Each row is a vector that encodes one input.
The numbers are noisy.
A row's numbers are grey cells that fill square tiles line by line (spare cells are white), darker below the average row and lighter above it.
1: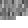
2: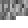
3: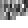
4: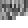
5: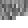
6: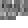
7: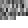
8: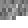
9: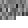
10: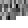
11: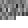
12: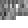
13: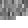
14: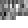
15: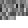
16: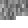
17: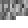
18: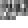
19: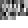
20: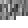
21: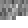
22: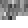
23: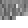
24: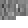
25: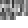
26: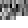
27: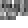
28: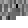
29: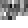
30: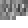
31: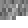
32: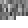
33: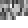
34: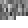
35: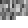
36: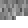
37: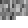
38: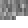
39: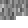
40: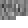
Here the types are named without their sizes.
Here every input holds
either a point on a line, or three true/false values.
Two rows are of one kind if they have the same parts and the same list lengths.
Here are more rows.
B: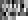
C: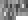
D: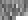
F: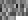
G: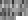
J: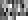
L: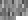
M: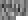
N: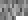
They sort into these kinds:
B, F, J
C, D, G, L, M, N

